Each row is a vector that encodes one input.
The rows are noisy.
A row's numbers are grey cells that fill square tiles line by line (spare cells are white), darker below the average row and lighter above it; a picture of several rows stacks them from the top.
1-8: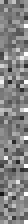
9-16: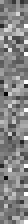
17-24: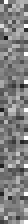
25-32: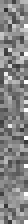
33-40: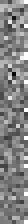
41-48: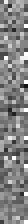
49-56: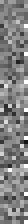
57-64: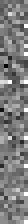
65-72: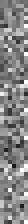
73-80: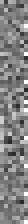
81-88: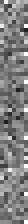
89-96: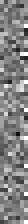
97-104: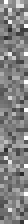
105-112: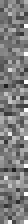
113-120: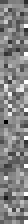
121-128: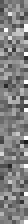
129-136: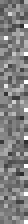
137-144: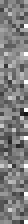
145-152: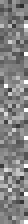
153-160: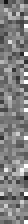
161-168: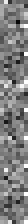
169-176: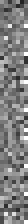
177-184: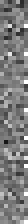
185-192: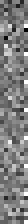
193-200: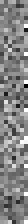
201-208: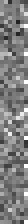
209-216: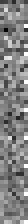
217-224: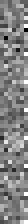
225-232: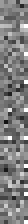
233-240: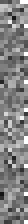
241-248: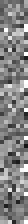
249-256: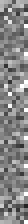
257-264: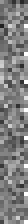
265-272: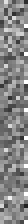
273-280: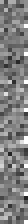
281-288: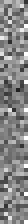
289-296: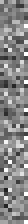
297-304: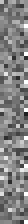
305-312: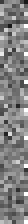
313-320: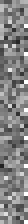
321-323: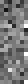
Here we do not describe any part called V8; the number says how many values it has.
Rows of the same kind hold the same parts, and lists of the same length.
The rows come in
3 kinds.
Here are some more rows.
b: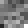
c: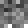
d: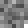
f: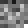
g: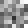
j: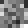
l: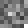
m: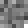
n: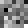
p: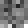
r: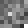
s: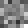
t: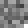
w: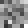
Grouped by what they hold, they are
b, c, d, l, m, p, r, t
f, j, s
g, n, w

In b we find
a node of a 10-node tree and a true/false value.
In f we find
a true/false value and a value of V8.
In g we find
a node of each of two 9-node trees.
